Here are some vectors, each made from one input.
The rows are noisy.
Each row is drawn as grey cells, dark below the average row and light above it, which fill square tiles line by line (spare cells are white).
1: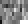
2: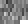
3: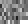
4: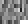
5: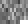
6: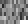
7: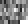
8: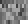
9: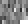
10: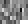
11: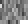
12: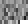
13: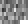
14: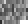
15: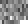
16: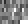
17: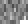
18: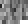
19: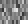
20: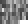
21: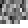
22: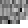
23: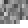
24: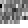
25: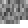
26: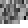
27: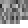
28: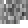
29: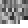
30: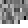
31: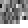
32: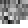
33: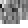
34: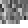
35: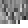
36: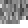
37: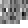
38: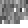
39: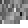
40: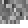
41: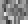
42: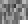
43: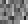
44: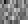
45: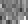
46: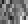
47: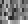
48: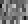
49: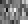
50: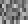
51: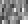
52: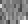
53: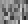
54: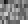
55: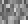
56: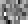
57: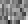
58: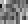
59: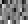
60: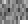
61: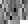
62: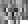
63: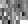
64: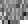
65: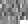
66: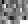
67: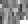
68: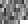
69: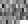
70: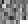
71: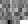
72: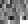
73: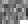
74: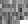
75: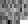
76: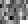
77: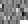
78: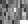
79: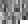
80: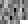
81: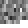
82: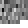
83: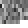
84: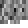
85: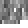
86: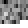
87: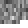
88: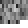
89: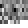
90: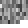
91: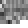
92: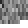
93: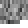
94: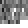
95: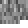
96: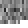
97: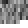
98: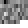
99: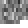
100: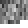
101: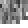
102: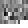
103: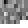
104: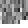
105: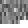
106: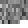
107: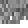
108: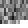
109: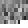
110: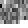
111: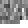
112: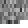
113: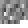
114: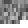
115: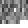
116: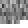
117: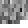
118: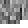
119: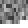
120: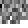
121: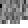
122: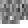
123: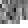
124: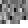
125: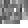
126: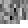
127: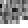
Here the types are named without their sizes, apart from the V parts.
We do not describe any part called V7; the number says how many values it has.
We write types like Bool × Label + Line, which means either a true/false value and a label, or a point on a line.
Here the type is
Line × (Line + V7).
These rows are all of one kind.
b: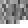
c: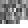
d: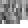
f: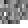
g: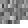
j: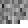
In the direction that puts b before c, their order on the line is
f, b, j, g, c, d.
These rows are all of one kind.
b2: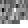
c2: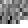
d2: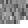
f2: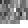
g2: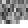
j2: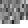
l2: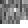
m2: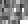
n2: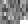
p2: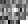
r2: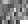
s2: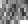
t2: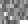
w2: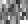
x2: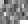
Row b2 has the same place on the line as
d2, j2, n2 and t2.
